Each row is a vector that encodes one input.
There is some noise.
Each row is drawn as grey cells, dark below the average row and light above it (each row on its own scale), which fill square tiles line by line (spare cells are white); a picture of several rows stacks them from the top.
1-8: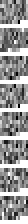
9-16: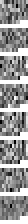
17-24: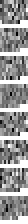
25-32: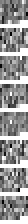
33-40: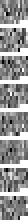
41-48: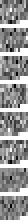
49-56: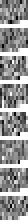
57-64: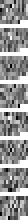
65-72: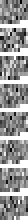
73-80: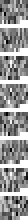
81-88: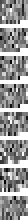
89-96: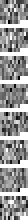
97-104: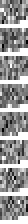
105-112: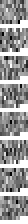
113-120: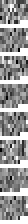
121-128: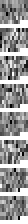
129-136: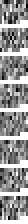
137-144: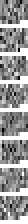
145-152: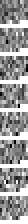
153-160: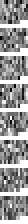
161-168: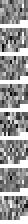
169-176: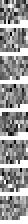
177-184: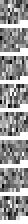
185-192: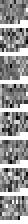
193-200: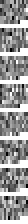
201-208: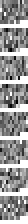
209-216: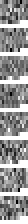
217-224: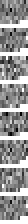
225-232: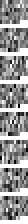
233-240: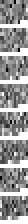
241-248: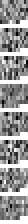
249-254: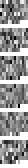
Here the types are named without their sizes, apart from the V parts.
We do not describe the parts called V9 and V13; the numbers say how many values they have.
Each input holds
either a point on a line and a value of V9, or a true/false value and a value of V13.
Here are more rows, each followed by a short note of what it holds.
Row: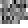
a true/false value and a value of V13
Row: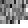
a true/false value and a value of V13
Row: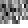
a point on a line and a value of V9
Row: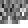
a point on a line and a value of V9
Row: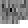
a point on a line and a value of V9
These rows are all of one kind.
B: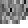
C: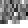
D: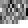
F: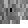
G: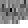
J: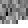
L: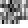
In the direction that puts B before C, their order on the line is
F, B, D, G, J, L, C.
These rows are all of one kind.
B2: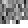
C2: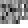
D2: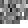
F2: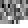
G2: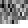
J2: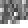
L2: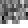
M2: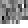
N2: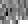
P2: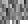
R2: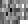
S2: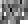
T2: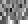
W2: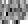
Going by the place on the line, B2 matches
D2, S2 and T2.
